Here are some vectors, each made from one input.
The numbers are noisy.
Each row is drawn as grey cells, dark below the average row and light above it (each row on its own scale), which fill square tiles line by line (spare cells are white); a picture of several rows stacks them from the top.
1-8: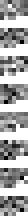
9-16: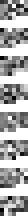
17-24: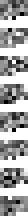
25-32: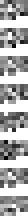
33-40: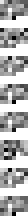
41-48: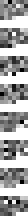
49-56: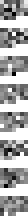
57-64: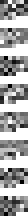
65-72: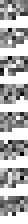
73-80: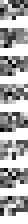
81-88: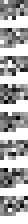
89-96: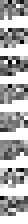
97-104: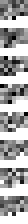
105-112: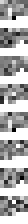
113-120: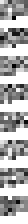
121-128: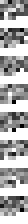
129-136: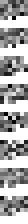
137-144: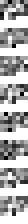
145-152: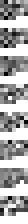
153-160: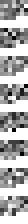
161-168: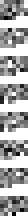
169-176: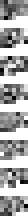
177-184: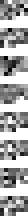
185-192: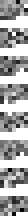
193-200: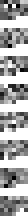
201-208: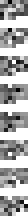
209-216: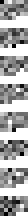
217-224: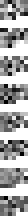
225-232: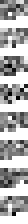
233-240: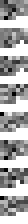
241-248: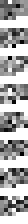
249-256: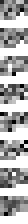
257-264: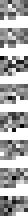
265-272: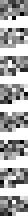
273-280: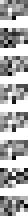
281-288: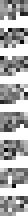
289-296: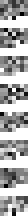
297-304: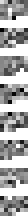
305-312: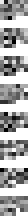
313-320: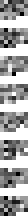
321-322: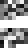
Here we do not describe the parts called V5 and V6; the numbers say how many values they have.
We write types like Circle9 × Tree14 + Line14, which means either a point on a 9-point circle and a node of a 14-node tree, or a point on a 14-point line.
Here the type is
(Bool × Bool × Bool + Unit) × V5 + Line9 × V6.
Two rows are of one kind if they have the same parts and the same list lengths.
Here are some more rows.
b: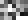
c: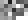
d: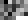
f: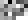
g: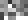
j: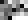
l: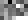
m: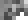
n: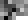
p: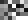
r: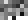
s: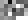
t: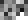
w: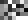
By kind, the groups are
b, c, d, f, g, l, n, s
j, m, p, t, w
r

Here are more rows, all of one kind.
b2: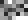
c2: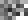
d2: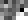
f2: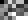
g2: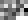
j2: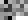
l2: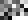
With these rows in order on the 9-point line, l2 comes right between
c2 and g2.
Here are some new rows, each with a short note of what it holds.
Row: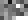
three true/false values and a value of V5
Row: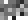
a value of V5
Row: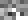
a value of V5
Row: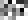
three true/false values and a value of V5
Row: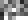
three true/false values and a value of V5
